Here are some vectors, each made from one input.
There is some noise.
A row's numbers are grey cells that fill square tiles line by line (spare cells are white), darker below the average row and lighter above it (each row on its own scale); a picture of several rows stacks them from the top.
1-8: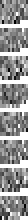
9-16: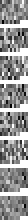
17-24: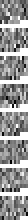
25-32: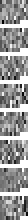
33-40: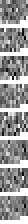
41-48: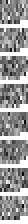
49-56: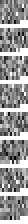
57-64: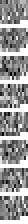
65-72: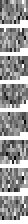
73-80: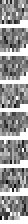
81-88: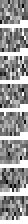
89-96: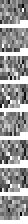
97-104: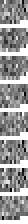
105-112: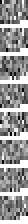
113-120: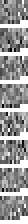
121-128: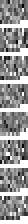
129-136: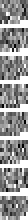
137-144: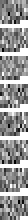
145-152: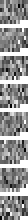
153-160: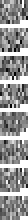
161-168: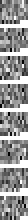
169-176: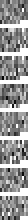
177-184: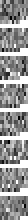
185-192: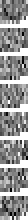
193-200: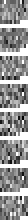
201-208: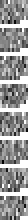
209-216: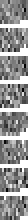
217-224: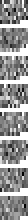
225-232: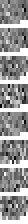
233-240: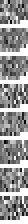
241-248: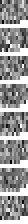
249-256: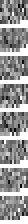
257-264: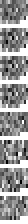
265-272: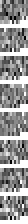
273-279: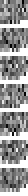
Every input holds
either a point on a 7-point line, or a list of up to two points on a 9-point line.
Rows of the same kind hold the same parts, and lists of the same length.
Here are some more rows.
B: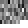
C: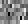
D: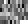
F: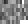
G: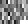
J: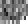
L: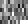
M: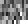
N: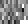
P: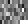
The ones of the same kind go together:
B, D, L, P
C
F, G, N
J, M

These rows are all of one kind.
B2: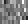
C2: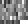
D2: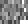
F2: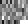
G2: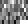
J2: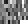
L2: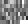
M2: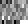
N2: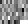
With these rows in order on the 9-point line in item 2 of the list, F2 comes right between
M2 and N2.
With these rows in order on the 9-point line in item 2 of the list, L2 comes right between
D2 and J2.
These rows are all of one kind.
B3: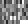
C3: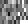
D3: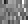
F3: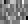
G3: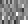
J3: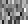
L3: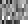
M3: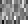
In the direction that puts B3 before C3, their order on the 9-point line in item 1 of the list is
B3, F3, D3, C3, M3, J3, G3, L3.
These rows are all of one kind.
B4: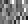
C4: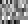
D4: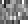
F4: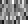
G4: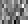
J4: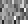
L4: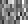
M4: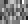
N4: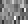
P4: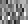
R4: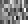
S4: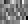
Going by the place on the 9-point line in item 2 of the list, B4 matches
M4, P4 and S4.
